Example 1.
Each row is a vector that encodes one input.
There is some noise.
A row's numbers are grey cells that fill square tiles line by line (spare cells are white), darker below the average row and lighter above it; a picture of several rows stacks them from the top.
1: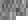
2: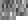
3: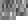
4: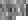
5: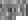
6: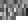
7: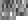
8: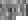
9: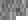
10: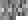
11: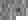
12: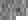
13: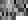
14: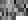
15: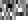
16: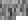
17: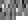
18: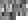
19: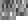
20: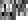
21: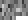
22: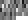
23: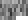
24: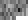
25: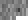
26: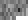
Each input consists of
one of 5 labels.
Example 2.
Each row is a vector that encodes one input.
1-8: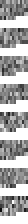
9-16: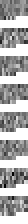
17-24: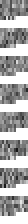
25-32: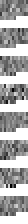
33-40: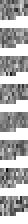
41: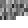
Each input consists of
a node of a 9-node tree.
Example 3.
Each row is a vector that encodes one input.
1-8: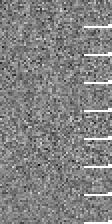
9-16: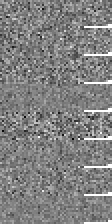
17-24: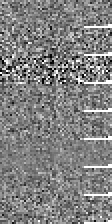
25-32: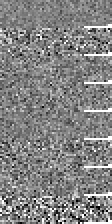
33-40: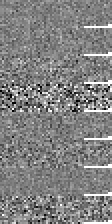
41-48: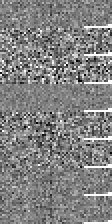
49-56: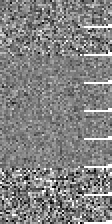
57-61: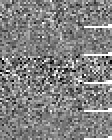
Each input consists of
a point on an 8-point line.
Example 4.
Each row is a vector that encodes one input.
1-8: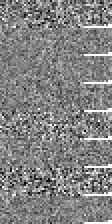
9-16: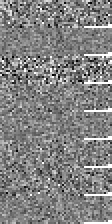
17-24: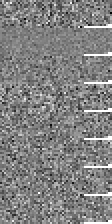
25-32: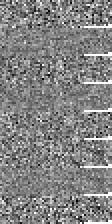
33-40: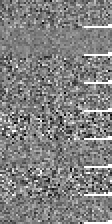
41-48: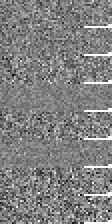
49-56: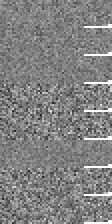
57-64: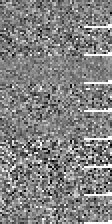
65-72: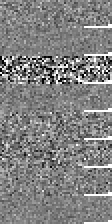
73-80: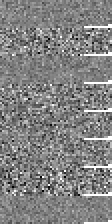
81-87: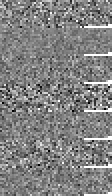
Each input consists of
a point on a 10-point line.
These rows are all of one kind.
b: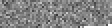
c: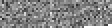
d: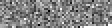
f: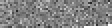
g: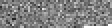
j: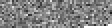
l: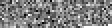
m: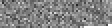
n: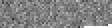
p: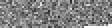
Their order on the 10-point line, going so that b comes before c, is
d, f, g, j, m, b, l, n, c, p.
